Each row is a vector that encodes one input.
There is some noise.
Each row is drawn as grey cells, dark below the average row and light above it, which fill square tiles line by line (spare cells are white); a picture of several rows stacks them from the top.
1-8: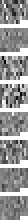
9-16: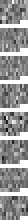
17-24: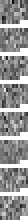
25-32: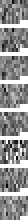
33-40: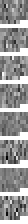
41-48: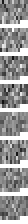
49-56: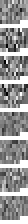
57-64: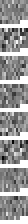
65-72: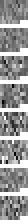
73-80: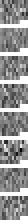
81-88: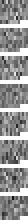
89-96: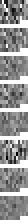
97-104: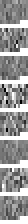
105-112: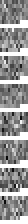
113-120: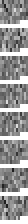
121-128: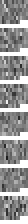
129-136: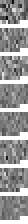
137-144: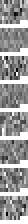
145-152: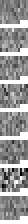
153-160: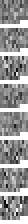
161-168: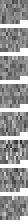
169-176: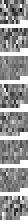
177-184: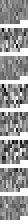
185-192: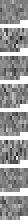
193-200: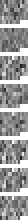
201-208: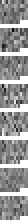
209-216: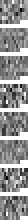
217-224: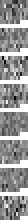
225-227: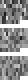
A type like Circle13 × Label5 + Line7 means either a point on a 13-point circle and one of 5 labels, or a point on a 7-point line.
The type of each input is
List3(Line6) + Tree9.
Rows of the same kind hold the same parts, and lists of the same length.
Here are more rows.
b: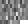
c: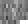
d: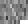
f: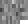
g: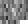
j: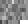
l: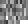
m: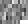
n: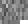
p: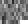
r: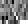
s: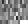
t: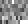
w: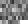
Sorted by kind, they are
b, d, j
c, f, g, l, p, t
m, r, s
n
w

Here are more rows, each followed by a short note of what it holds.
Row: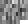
a list of one item
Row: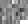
a list of one item
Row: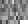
a list of two items
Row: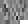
the empty list
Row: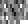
a node of a 9-node tree
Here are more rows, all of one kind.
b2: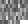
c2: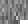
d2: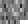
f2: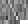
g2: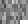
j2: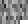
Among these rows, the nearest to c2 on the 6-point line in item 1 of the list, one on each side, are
b2 and f2.
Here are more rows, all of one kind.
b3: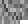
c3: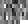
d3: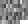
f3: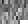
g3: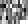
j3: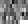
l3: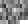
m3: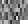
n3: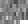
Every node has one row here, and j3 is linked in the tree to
d3, f3 and l3.
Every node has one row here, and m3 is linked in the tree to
l3.
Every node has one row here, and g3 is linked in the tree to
f3.
